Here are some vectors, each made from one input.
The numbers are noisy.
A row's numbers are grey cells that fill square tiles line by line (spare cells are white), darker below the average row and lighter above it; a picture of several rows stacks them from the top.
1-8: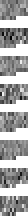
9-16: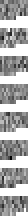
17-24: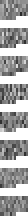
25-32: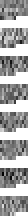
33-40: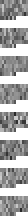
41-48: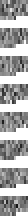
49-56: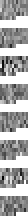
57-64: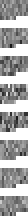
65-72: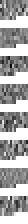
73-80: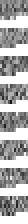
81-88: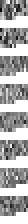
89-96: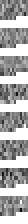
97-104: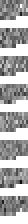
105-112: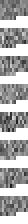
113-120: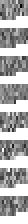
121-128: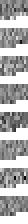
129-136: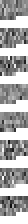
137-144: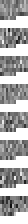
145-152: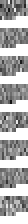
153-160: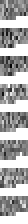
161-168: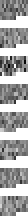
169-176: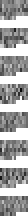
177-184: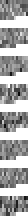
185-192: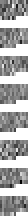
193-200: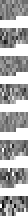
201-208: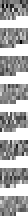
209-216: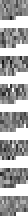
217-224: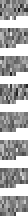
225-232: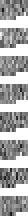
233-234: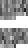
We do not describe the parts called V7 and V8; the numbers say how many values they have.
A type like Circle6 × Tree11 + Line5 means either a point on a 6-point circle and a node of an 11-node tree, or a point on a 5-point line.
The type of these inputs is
Bool × Label4 + (Line9 + V7) × V8.
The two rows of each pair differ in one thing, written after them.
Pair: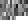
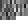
the label
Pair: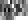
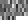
the true/false value
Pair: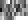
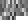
the true/false value
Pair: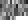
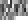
the true/false value
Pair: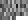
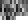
the label
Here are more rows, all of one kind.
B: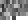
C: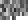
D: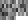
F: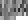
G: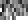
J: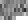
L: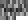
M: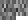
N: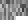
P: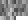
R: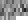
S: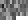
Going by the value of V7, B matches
C, L, M and S.
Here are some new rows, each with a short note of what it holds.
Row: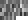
a point on a 9-point line and a value of V8
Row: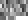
a value of V7 and a value of V8
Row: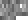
a point on a 9-point line and a value of V8
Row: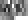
one of 4 labels and a true/false value
